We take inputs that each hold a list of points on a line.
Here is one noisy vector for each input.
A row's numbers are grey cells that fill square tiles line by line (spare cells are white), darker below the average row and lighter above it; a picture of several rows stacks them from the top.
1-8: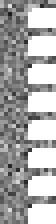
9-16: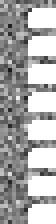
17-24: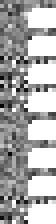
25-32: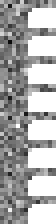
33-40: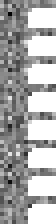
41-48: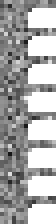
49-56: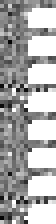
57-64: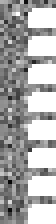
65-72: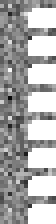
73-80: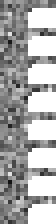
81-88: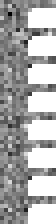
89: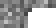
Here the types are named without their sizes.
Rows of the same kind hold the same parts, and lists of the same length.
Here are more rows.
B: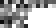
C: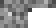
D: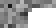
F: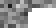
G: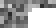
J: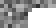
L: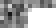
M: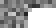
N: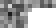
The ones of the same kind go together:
B
C, D, F, J, M
G, L, N

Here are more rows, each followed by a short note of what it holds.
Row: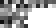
the empty list
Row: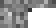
a list of two items
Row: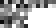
the empty list
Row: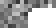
a list of two items
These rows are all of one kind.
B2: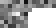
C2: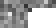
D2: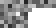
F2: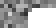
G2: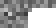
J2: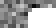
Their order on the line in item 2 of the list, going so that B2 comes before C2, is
J2, B2, D2, F2, C2, G2.
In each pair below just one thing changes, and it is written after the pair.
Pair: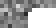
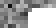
the place on the line in item 2 of the list
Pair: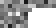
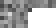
the place on the line in item 1 of the list
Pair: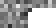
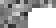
the place on the line in item 2 of the list
